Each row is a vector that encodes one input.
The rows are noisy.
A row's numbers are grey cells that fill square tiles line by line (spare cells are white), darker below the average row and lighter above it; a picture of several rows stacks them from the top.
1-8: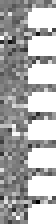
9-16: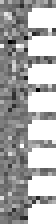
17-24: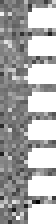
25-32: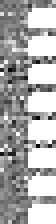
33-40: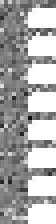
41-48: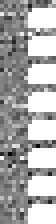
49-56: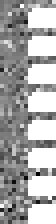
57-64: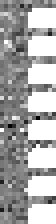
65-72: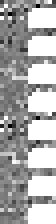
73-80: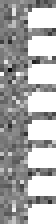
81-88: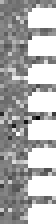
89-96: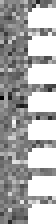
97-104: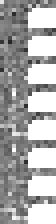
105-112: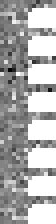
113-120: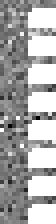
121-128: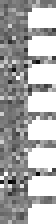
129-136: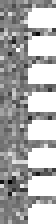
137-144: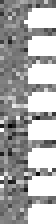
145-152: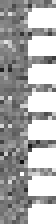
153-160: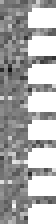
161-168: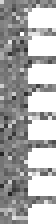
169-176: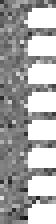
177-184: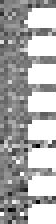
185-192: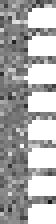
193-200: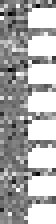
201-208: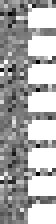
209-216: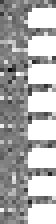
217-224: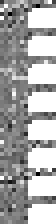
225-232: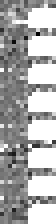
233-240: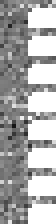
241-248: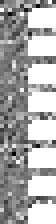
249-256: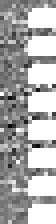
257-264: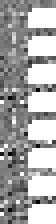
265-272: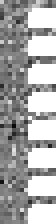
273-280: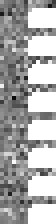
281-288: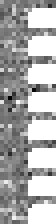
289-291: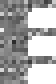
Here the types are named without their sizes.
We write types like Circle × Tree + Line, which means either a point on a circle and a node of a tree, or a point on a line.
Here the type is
Bool × Label.
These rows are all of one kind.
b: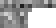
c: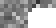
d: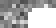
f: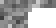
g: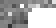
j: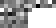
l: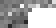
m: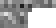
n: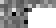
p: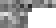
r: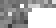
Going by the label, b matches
m and p.
